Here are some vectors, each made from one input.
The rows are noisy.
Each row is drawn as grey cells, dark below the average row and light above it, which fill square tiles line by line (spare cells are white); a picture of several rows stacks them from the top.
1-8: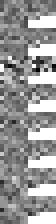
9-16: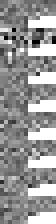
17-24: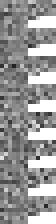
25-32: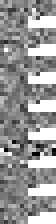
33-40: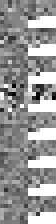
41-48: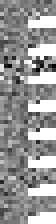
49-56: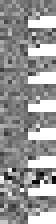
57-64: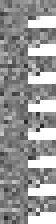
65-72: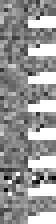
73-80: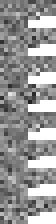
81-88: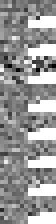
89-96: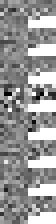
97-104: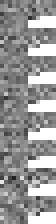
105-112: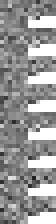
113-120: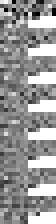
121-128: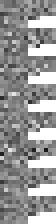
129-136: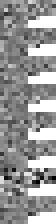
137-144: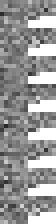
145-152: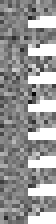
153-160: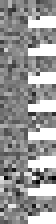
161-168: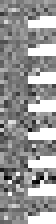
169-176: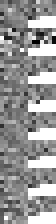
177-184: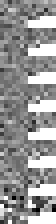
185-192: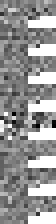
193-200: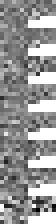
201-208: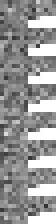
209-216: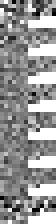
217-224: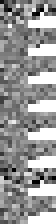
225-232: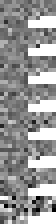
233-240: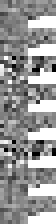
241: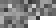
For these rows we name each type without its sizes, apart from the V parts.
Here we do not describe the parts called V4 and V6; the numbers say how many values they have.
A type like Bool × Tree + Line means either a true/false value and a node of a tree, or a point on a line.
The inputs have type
Bool × (Circle × V6 + List(V4)) + Line.
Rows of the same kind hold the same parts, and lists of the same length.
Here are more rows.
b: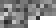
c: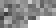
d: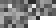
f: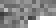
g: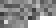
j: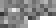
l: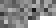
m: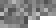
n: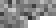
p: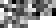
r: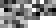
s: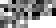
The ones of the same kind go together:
b, l
c, f, m, n
d, j
g
p, r, s

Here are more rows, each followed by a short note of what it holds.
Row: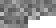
a point on a circle, a true/false value and a value of V6
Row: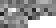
a true/false value, together with a list of one item
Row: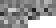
a true/false value, together with a list of one item
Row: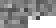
a true/false value, together with a list of two items
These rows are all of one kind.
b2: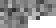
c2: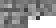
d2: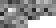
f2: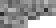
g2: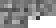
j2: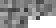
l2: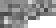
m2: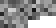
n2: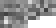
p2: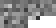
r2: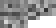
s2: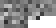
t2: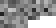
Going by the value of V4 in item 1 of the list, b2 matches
d2 and n2.
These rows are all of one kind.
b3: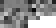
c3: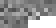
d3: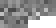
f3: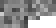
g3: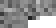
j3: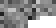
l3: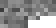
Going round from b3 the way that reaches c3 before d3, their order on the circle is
b3, j3, l3, g3, c3, f3, d3.
